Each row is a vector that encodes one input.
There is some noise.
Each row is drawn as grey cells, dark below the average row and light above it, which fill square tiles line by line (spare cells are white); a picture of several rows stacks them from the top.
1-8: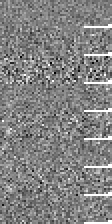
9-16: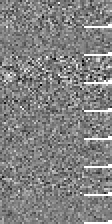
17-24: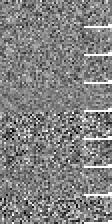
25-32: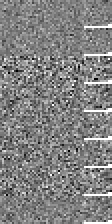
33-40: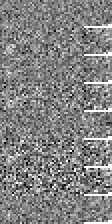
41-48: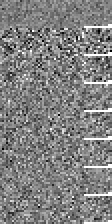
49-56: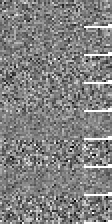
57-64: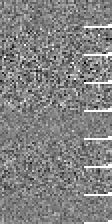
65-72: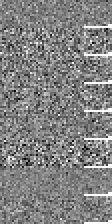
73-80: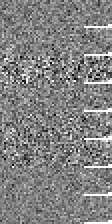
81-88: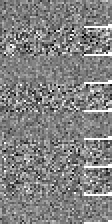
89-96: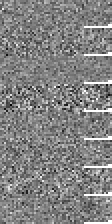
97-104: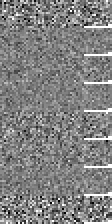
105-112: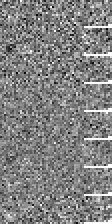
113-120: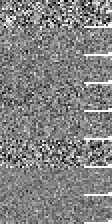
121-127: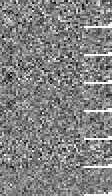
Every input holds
one of 7 labels, together with either one of 7 labels, or four true/false values.
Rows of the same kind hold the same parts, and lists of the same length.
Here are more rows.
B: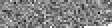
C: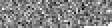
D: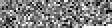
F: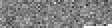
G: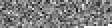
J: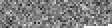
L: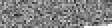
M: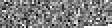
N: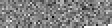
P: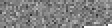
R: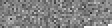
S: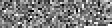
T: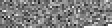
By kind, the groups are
B, C, F, G, J, L, M, N, P, S
D, R, T

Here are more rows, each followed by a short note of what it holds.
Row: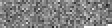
one of 7 labels and four true/false values
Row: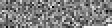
two labels (each one of 7)
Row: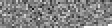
one of 7 labels and four true/false values
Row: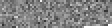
two labels (each one of 7)
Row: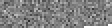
one of 7 labels and four true/false values
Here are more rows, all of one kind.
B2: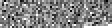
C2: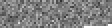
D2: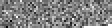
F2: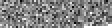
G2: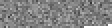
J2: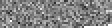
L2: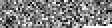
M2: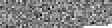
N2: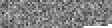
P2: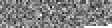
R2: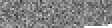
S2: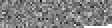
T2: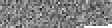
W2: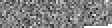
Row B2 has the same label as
F2, T2 and W2.
